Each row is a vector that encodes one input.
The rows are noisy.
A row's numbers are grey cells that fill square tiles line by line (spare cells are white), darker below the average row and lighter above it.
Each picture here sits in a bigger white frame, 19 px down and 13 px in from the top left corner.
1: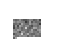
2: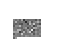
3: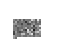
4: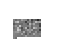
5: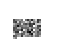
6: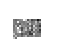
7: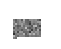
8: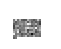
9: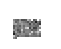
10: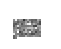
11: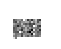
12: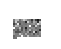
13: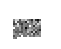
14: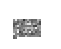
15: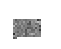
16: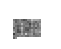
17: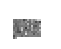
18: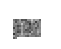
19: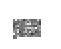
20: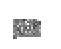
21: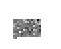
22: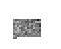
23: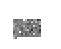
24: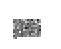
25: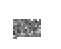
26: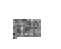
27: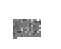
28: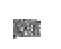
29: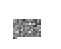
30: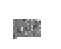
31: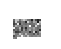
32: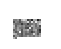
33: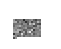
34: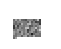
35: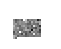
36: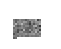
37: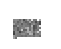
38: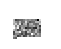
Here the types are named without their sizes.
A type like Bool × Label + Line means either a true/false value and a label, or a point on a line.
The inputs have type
List(Line).
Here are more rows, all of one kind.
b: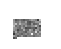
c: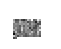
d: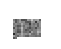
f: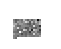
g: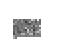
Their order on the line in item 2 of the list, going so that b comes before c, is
b, f, d, c, g.
